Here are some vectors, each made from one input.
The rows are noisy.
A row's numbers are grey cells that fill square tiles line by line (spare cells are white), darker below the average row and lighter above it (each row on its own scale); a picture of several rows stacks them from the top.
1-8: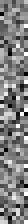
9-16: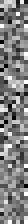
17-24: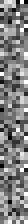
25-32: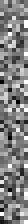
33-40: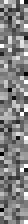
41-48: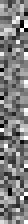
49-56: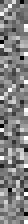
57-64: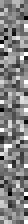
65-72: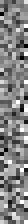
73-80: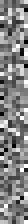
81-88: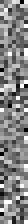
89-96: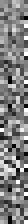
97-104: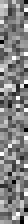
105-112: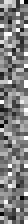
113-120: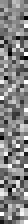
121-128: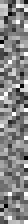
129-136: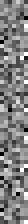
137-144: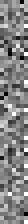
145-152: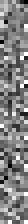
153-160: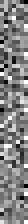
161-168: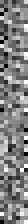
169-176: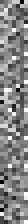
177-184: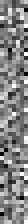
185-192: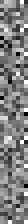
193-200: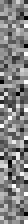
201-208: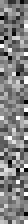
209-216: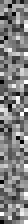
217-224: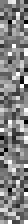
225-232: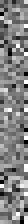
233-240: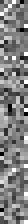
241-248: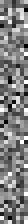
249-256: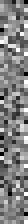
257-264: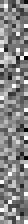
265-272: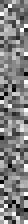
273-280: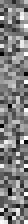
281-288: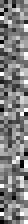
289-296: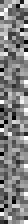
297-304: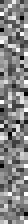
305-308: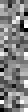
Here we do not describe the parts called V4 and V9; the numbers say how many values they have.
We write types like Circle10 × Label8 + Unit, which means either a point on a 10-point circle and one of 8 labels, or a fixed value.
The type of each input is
Bool × V4 + Label8 × V9 + Tree10 + Unit.
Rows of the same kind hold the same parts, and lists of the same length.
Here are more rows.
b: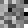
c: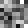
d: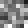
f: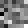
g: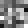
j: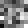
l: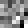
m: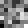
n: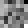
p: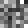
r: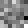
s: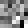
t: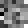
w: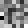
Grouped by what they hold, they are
b, d, n, r, w
c, p
f, g, j, m, t
l, s

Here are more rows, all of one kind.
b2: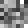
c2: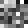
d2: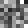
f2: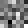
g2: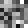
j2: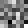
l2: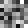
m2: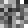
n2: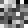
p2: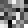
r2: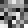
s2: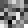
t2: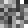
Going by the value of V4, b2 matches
p2, r2 and s2.
